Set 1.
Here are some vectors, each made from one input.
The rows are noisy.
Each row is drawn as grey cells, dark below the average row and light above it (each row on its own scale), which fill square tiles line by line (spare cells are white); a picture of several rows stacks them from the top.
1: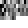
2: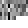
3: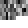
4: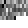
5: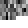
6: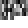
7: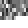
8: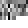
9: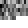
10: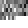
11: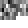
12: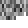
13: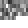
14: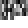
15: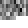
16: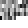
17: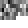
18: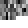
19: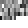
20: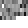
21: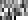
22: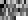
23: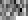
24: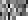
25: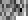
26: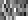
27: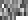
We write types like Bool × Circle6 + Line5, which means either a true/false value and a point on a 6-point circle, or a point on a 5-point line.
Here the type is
Label6.
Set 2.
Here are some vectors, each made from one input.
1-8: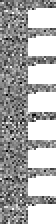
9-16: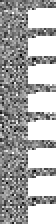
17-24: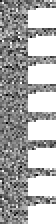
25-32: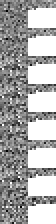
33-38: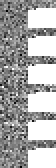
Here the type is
Line7.
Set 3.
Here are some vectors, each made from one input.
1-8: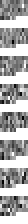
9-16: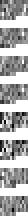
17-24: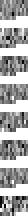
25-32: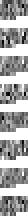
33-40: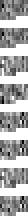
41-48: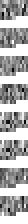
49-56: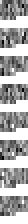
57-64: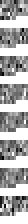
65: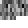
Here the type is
Bool × Bool × Bool × Bool + Unit.
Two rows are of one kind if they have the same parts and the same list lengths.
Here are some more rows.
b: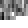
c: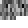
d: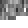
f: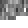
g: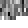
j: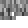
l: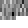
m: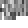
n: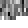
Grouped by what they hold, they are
b, d, f, g, j, l, m, n
c

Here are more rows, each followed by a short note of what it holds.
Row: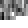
four true/false values
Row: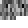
a fixed value
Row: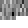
four true/false values
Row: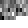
four true/false values
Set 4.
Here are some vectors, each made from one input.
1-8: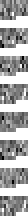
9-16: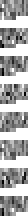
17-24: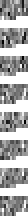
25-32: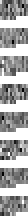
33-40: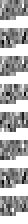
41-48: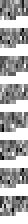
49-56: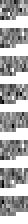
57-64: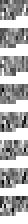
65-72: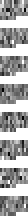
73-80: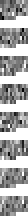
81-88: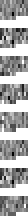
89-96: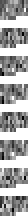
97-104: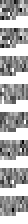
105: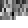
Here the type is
Bool × Bool × Bool × Bool + Unit.
